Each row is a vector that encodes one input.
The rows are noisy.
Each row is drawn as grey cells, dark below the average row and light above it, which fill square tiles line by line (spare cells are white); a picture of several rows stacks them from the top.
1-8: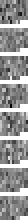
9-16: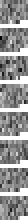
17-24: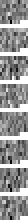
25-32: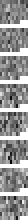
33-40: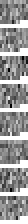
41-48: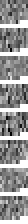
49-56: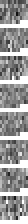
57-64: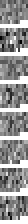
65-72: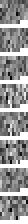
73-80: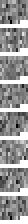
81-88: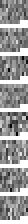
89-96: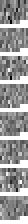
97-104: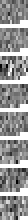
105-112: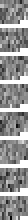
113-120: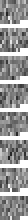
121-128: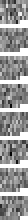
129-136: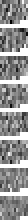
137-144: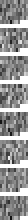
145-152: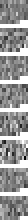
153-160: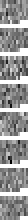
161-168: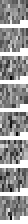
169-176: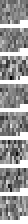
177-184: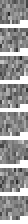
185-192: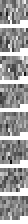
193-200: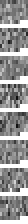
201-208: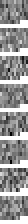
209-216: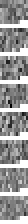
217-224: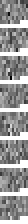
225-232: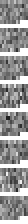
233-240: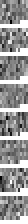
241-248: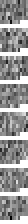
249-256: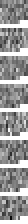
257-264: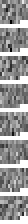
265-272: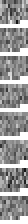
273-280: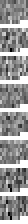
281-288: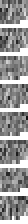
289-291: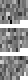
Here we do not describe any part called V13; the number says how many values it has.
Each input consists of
a true/false value, together with either a point on a 12-point line, or a list of up to two values of V13.
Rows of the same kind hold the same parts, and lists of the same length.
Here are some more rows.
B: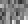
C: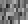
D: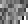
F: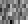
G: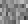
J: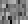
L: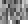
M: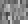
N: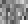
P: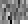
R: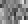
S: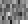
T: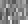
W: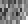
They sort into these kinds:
B, C, D, F, J, P, S, W
G, N, T
L
M, R

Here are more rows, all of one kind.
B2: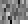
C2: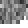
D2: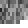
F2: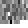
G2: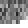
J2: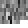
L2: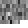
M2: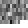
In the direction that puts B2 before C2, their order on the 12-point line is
G2, D2, M2, L2, J2, F2, B2, C2.
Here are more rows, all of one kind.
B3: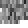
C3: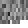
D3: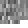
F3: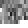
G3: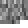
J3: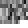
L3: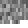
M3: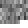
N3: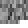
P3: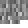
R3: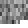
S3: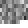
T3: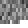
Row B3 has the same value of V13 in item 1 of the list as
L3 and S3.
